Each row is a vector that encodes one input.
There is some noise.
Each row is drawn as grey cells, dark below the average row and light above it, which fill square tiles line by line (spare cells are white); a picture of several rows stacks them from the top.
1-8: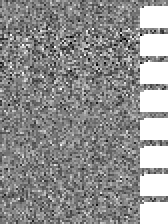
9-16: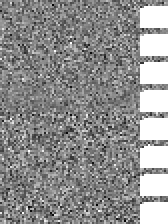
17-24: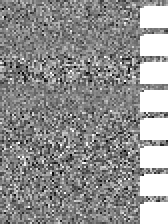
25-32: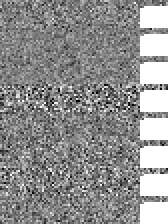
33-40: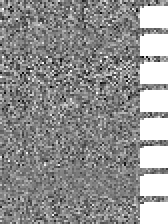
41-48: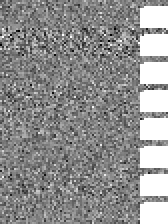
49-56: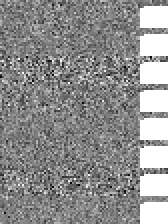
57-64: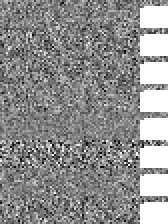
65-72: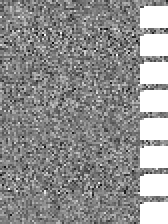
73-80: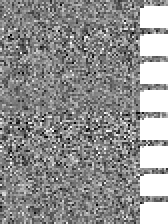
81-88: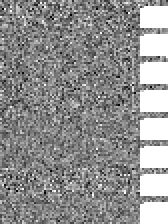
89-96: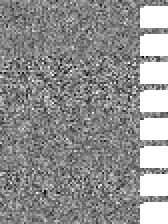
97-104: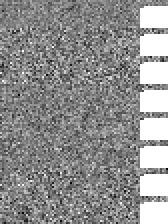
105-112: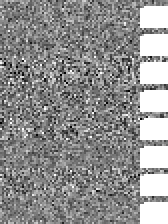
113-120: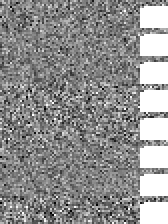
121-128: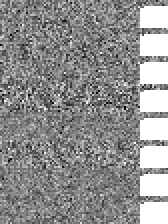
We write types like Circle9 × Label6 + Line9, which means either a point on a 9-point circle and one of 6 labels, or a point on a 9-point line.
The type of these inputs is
(Bool × Bool × Bool + Label9) × Label5.
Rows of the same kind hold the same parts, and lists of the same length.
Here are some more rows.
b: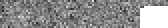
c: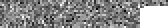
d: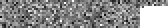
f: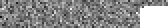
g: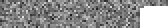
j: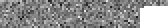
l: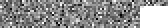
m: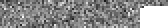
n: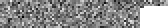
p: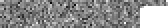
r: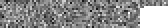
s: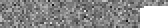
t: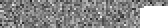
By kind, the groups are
b, g, j, n, p, s
c, d, f, l, m, r, t

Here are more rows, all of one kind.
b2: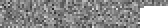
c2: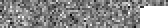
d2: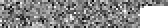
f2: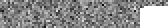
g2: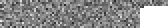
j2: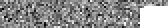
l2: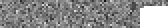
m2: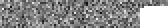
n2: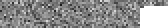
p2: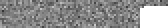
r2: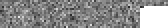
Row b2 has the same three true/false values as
c2 and d2.
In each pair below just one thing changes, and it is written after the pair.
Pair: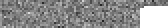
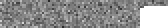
one of the three true/false values
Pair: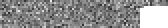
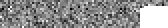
one of the three true/false values
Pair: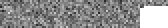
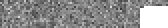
the label
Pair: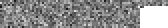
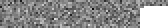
one of the three true/false values
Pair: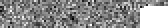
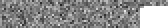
one of the three true/false values
